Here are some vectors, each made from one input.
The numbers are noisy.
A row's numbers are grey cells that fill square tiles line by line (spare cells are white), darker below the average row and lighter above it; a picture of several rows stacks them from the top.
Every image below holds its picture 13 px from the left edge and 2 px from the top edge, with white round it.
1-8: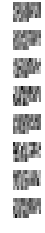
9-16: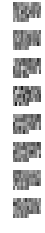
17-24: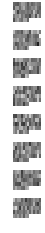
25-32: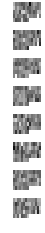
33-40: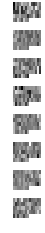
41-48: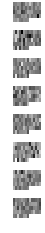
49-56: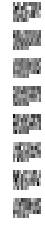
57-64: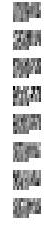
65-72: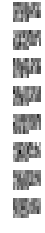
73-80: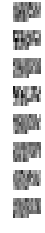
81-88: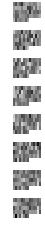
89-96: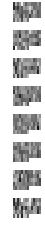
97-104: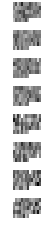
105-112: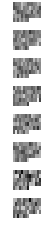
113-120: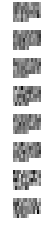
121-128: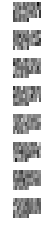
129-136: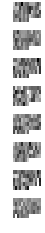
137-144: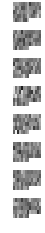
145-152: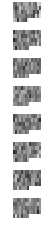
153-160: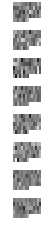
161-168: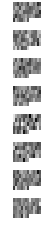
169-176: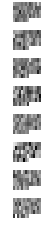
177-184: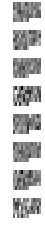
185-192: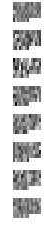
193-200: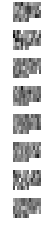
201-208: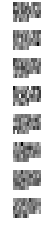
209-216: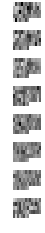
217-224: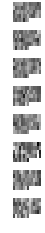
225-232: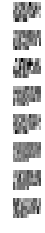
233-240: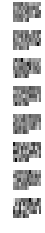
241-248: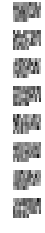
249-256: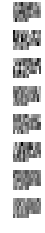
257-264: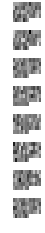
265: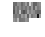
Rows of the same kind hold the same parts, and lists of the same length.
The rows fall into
3 kinds.
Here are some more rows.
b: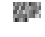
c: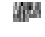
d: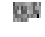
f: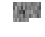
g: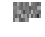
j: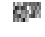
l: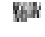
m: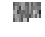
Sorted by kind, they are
b, j
c, f, m
d, g, l

